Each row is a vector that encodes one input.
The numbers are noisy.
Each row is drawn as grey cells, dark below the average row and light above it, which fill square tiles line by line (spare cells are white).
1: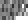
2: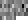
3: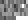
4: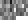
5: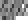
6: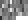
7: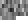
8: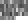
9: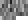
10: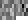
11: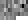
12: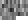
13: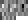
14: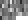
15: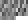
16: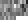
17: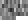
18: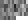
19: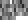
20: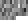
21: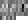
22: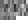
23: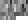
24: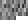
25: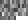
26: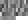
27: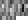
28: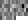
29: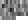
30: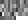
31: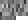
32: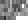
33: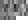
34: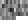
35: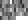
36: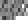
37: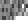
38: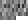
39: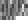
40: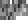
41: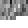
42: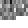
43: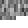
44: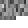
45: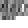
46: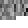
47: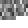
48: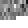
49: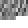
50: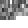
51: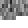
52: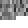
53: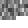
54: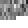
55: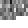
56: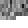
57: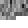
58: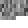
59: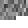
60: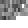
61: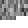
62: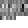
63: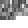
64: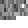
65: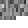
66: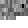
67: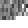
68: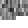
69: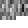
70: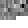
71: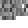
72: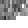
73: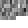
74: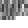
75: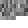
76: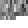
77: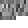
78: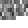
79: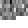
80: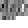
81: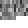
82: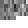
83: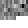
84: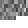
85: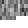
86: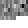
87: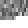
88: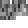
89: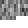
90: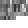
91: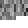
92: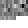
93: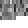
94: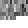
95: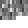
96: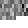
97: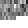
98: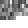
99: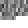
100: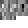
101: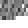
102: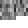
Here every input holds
a point on a 6-point line and three true/false values.
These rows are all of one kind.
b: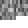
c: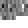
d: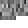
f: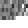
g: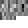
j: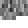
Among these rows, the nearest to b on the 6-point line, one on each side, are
c and f.
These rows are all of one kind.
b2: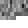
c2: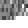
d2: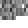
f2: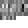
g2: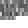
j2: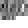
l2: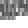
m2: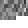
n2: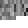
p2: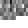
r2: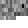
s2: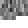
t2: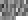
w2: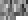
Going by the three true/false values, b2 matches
g2, l2, r2 and t2.
